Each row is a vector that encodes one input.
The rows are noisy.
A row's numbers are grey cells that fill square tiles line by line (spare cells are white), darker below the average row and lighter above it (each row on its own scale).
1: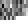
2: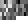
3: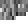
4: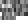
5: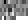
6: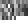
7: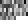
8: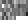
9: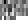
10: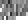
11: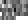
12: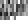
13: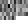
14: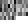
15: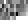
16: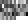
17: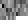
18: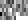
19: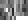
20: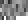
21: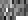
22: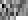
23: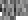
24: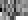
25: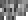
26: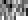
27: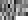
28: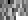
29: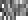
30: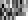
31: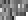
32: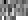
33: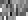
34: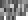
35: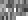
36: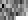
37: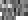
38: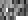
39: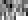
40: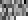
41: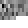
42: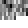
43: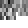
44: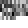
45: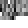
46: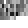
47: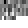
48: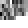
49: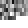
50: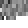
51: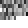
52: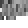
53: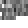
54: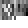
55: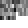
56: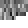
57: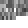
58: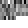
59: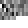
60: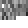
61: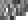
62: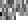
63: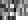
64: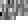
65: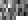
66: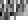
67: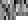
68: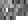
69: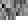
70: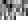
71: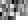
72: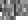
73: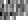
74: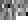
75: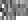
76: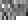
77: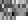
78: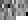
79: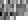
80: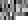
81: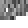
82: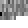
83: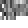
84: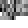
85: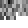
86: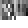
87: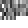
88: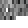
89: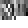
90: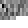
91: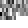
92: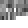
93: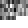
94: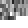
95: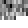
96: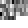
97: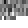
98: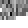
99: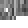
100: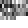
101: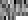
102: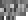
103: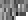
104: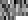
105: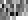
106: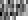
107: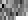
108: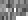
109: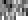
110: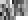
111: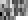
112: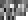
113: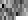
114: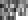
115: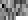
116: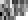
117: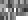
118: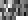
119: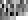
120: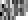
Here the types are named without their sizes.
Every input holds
a true/false value, together with either a point on a circle, or a fixed value.
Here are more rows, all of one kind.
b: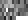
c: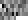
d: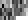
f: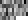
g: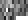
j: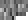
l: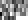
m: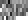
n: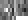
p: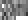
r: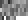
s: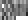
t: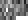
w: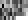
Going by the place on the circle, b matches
g, n and t.
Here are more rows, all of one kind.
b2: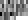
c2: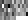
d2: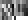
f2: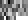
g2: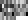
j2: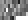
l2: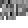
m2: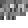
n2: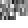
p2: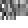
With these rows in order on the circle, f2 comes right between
m2 and n2.
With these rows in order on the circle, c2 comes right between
b2 and g2.
